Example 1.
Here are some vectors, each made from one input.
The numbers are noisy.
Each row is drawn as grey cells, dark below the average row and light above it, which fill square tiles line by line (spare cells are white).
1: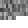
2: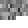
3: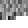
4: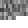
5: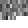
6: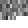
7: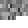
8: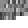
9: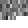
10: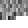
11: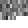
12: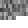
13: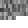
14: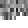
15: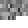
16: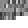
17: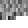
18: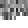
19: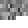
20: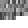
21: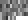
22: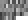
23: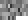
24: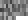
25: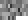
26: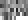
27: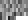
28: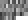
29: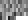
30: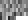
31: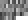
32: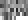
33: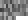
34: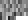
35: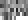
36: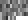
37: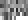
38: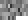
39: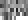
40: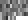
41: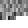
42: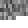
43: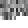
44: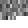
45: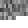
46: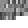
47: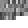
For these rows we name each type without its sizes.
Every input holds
a point on a line.
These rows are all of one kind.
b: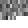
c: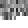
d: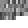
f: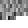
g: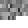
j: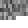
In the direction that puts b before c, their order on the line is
d, f, g, j, b, c.
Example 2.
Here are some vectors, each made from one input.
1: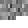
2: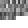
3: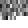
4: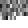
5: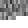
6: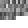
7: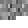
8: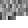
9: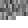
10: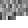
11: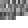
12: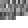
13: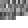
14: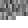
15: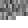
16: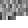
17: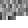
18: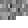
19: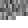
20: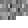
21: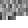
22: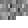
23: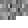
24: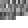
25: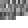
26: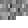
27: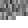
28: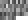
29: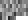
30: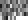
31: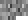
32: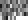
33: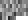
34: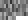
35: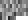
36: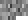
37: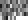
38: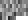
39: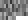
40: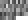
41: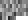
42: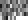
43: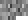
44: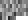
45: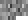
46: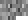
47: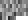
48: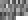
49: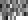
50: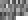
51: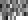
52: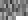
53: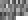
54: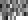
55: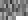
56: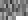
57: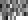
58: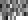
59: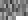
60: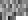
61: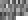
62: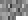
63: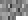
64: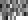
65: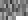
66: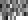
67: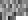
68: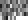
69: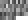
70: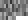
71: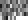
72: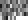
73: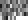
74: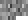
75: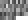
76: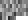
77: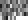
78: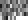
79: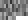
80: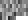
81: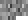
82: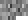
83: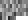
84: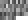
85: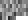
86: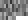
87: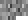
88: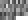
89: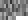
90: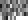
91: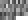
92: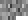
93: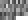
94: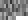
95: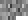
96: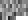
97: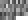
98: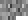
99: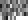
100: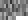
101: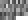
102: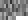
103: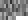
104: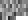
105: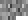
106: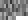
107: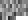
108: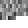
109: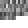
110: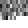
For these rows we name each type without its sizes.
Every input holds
a point on a line.
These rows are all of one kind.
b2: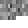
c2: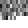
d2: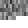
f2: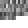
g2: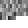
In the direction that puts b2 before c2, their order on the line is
f2, g2, b2, d2, c2.
